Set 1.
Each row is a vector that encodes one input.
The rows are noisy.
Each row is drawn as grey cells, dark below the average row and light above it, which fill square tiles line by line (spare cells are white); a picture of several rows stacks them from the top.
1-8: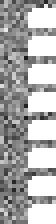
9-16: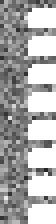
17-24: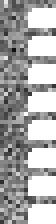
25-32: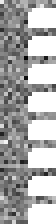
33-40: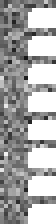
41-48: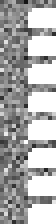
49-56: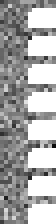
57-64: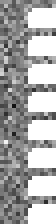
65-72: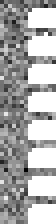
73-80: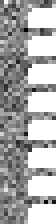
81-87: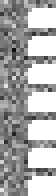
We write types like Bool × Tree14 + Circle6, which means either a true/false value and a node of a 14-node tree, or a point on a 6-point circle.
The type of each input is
Bool × Bool × Bool × Bool + Line10.
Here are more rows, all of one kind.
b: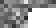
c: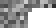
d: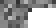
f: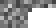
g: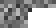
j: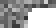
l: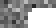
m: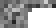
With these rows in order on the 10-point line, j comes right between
b and l.
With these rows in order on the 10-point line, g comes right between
b and d.
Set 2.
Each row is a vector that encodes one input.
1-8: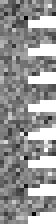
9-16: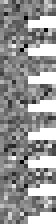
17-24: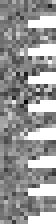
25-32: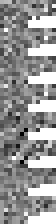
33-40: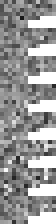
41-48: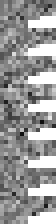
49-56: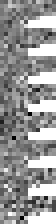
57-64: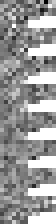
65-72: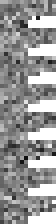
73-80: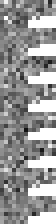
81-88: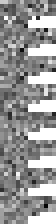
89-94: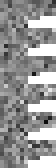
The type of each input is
Line10 + Line12.
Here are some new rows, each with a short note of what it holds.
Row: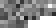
a point on a 10-point line
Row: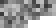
a point on a 12-point line
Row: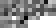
a point on a 10-point line
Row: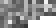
a point on a 10-point line
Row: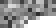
a point on a 12-point line
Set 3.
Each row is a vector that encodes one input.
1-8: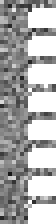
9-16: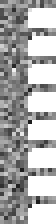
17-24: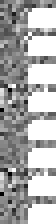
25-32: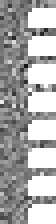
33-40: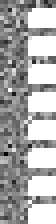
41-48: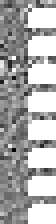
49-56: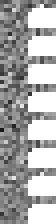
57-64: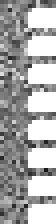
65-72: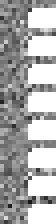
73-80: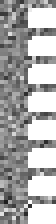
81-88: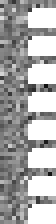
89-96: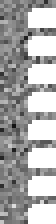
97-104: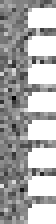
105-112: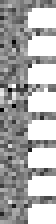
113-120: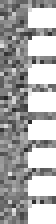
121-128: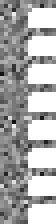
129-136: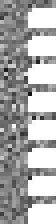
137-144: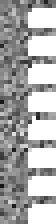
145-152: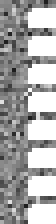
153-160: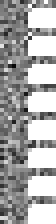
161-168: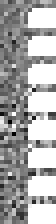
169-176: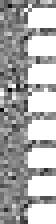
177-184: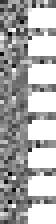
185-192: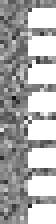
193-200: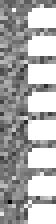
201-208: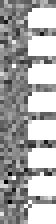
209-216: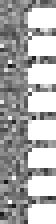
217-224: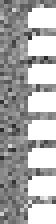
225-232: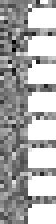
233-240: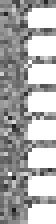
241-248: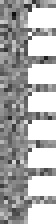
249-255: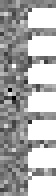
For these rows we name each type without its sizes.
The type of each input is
List(Line).
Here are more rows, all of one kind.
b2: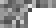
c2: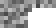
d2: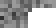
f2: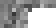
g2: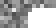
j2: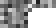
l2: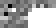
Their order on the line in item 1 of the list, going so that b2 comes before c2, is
j2, b2, d2, f2, c2, g2, l2.
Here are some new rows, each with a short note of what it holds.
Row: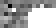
a list of two items
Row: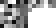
the empty list
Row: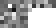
a list of one item
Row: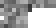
a list of two items
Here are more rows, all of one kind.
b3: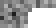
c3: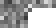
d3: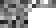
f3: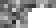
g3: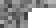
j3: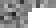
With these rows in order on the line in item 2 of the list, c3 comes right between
g3 and j3.
